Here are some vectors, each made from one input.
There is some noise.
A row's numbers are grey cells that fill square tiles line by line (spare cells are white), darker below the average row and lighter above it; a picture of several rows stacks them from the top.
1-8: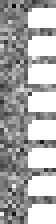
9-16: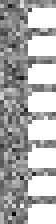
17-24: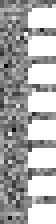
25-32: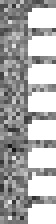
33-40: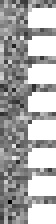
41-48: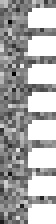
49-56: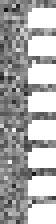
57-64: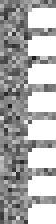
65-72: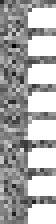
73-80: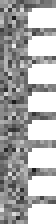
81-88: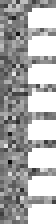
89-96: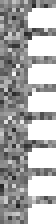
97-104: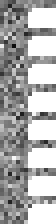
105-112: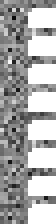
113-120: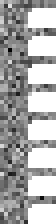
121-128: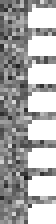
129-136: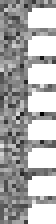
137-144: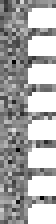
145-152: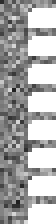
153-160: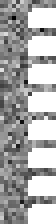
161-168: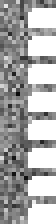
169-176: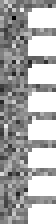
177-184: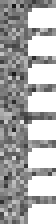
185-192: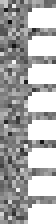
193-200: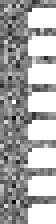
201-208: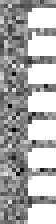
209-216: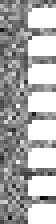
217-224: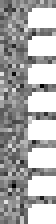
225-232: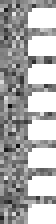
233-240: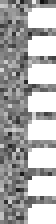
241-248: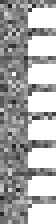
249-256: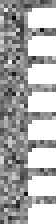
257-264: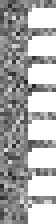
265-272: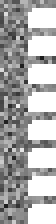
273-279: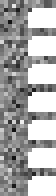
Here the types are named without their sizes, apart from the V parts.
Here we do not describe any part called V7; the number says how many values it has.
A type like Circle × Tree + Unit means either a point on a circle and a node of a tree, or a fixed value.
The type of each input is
(Line + Tree) × (Tree + V7).
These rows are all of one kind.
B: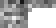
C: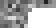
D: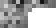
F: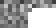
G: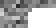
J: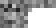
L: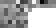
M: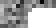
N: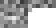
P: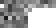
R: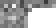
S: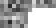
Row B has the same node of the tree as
G, N and R.
